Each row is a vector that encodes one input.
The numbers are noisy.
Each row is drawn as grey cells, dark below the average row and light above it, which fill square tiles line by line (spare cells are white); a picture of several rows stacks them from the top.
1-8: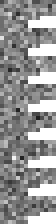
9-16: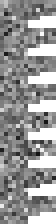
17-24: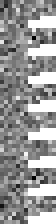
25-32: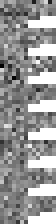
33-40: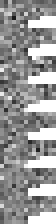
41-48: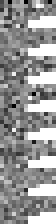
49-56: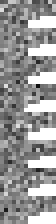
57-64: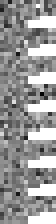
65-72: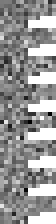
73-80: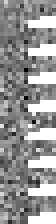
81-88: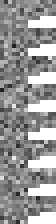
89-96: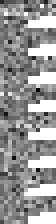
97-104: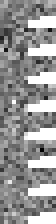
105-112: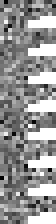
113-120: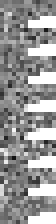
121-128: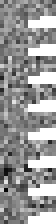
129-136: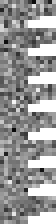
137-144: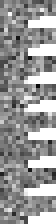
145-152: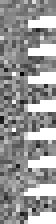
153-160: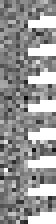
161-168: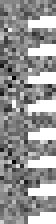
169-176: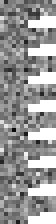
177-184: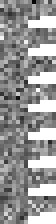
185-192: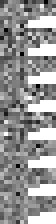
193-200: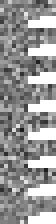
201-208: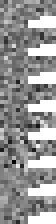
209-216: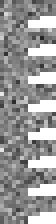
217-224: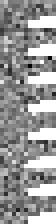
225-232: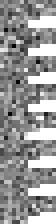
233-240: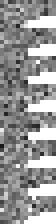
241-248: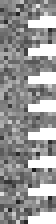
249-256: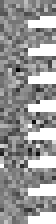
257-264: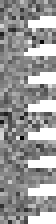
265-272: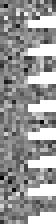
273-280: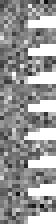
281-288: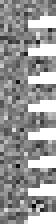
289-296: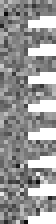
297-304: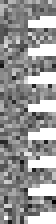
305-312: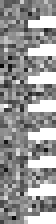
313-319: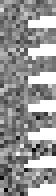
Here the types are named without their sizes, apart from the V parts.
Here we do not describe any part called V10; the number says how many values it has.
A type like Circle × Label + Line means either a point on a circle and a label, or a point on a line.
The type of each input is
(Bool × Bool × Bool × Bool + V10) × Label.
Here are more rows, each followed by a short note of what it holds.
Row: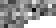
a label and four true/false values
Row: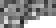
a label and a value of V10
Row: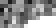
a label and a value of V10
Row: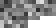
a label and a value of V10
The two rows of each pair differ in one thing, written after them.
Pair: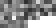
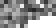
one of the four true/false values
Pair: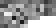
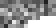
one of the four true/false values
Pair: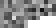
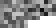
one of the four true/false values
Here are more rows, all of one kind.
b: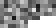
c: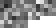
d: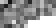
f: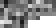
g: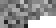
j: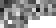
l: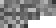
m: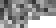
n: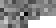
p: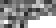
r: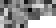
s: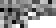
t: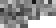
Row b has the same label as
g, l, n and t.
